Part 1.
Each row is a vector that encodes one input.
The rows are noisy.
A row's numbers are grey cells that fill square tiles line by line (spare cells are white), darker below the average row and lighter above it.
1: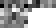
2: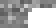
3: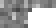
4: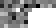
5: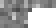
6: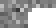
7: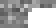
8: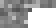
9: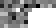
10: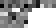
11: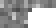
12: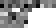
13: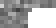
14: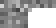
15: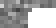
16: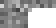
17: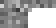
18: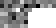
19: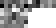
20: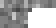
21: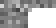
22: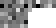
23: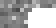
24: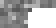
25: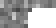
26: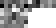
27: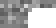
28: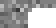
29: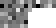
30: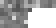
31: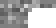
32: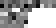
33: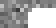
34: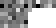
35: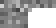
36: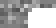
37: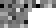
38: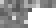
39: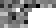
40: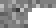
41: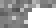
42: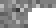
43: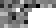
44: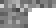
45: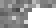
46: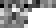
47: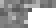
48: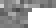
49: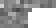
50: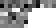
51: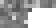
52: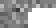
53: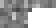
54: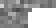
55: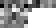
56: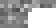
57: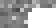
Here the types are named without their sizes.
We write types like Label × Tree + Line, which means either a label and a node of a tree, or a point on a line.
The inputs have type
Bool × Bool × Bool + Line.
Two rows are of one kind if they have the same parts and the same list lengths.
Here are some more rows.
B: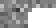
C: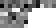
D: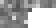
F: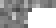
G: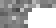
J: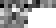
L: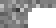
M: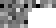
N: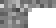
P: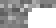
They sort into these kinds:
B, D, F, G, L, N, P
C, J, M

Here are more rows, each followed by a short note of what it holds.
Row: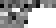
a point on a line
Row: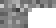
three true/false values
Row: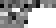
a point on a line
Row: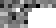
a point on a line
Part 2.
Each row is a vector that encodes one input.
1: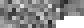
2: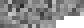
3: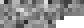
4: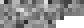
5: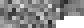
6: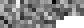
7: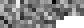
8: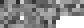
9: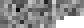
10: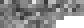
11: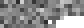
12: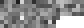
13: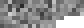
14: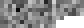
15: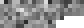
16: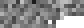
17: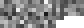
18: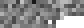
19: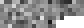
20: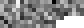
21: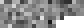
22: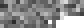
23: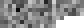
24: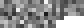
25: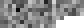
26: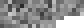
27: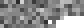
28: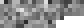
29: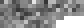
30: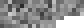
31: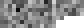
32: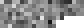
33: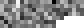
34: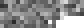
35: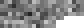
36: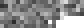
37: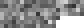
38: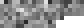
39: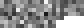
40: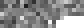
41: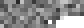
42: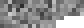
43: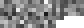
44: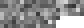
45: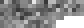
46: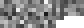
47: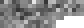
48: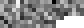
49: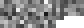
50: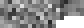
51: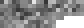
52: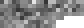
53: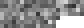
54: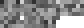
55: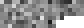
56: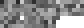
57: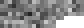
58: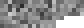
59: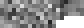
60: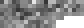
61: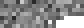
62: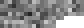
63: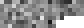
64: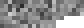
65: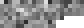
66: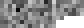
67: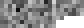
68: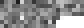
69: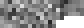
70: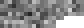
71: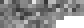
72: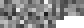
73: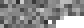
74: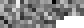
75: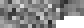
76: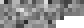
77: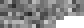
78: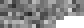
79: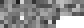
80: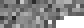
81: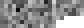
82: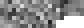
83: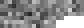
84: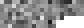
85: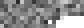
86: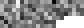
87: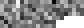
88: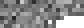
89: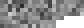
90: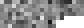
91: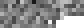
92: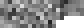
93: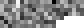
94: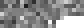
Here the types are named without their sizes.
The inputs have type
Bool × Bool × Bool + Tree + Unit.
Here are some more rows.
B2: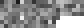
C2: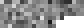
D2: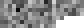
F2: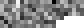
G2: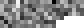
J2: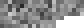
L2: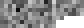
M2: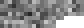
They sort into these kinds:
B2
C2, D2, J2, L2, M2
F2, G2

